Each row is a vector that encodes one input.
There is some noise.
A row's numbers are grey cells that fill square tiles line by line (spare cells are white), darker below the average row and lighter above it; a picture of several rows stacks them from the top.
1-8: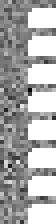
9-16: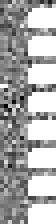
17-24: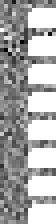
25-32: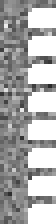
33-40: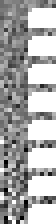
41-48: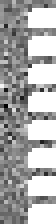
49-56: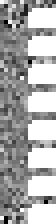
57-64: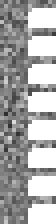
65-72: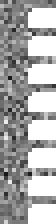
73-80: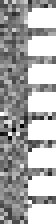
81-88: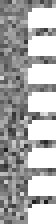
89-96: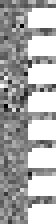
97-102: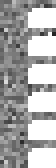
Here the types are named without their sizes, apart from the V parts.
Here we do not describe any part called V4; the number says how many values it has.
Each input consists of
a list of items, each a true/false value and a value of V4.
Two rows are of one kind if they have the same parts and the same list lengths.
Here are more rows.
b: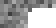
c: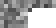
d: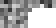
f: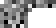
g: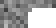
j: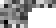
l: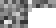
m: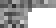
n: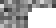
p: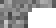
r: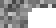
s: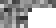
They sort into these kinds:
b, c, d, m
f, j
g, l, n, p, r, s

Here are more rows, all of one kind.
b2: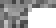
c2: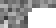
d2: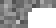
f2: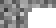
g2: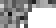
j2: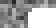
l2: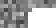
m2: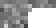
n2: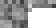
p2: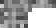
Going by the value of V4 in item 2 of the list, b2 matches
d2, g2, l2 and n2.
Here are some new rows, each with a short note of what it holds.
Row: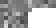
a list of two items
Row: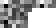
the empty list
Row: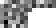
the empty list
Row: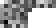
the empty list
